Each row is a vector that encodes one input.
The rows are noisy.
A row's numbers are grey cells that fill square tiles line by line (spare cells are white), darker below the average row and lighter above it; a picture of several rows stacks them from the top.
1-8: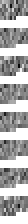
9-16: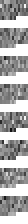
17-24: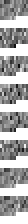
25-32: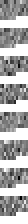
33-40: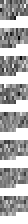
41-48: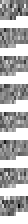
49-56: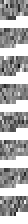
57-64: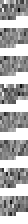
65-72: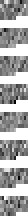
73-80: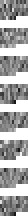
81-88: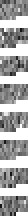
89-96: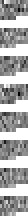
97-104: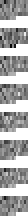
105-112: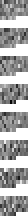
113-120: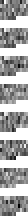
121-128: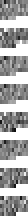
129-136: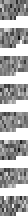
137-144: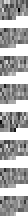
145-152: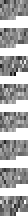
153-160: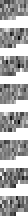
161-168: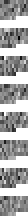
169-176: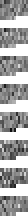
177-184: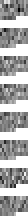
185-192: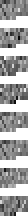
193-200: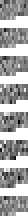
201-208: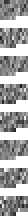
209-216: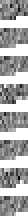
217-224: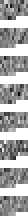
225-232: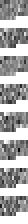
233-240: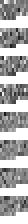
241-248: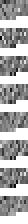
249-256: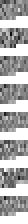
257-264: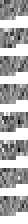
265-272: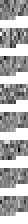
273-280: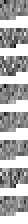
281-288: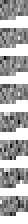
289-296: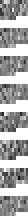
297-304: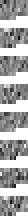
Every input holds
a node of a 15-node tree, together with either a point on an 11-point circle and a true/false value, or a fixed value.
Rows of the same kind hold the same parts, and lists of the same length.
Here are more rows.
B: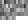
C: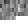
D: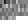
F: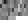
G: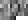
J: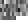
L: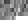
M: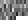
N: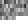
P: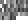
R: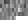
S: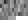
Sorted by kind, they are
B, C, D, F, L, N, R, S
G, J, M, P

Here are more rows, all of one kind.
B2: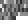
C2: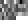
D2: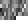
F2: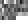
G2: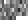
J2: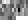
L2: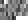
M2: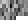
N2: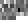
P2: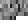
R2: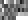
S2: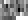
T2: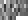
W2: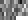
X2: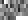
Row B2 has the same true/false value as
D2, M2, P2 and T2.
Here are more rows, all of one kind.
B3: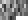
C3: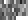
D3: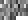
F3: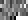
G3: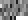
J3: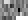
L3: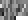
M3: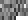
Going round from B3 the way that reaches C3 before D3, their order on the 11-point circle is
B3, J3, G3, L3, F3, C3, M3, D3.
